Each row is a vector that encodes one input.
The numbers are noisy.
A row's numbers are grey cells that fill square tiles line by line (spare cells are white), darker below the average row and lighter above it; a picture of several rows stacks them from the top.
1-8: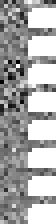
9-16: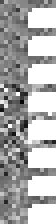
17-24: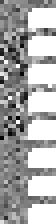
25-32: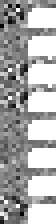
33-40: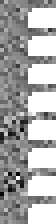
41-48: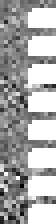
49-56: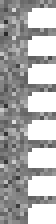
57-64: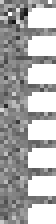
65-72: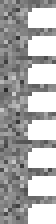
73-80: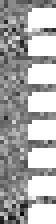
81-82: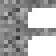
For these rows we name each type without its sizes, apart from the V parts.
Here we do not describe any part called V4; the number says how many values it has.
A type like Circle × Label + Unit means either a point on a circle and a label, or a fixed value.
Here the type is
Label + Line × Line × (Line + V4).
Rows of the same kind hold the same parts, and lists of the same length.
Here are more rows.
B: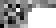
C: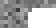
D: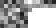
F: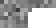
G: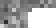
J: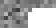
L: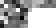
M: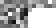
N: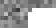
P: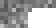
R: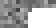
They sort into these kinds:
B, D, L, M
C, F, J, N, R
G, P

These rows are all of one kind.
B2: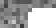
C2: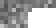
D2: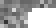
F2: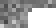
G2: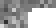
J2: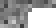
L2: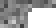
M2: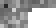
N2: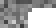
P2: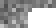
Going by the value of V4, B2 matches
J2, L2 and N2.
